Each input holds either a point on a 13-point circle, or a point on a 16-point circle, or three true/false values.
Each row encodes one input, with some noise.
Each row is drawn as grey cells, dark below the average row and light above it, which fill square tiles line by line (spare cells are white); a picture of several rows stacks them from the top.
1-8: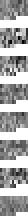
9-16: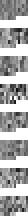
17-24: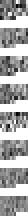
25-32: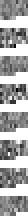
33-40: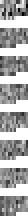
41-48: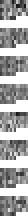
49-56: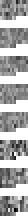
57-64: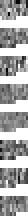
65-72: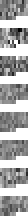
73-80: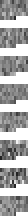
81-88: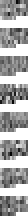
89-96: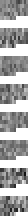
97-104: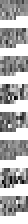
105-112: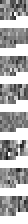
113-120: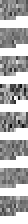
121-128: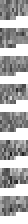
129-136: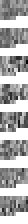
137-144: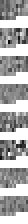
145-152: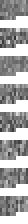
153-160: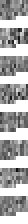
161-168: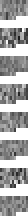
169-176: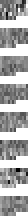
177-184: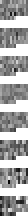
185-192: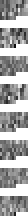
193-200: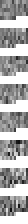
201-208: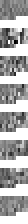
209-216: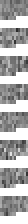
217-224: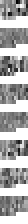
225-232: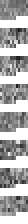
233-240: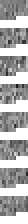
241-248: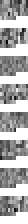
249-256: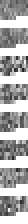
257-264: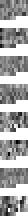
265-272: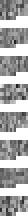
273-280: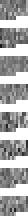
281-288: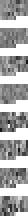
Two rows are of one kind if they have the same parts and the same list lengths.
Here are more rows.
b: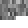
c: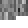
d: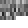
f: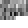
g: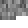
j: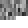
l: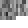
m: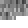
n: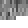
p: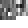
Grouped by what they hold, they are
b, f, g
c, j, n
d, l, m, p

